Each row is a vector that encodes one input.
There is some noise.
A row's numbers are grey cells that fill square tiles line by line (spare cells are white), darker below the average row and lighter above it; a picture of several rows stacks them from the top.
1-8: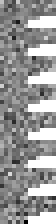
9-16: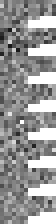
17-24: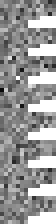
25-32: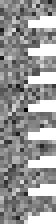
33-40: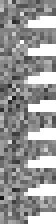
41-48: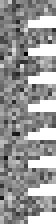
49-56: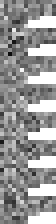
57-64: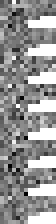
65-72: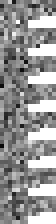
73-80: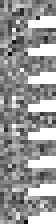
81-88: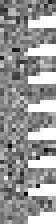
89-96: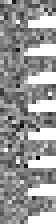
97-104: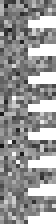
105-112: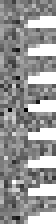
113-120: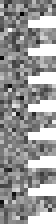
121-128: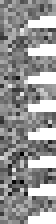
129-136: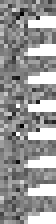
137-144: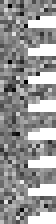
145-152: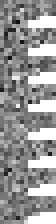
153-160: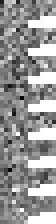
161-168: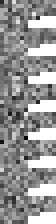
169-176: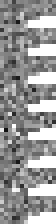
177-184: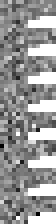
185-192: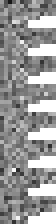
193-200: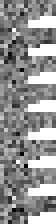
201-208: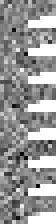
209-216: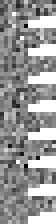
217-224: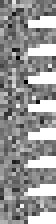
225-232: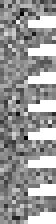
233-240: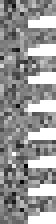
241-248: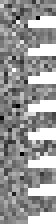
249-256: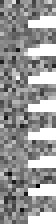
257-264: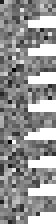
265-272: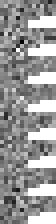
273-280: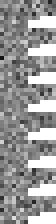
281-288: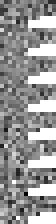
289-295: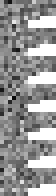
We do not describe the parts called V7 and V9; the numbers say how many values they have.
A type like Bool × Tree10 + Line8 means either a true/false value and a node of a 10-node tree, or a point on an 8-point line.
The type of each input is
(Bool × Line5 + V7) × Line6 + Circle10 × V9.
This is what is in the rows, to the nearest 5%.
About 35% of them hold a point on a 10-point circle and a value of V9. The rest hold a point on a 6-point line, together with either a point on a 5-point line and a true/false value, or a value of V7.
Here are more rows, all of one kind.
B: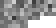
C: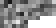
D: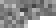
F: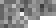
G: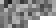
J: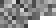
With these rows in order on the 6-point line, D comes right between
B and F.
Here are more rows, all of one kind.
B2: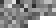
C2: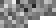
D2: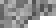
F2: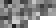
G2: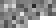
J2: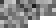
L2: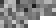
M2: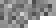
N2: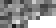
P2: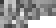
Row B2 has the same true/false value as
D2 and M2.
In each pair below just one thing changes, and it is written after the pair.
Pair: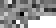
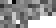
the place on the 10-point circle
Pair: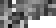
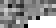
the value of V9
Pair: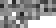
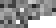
the place on the 10-point circle
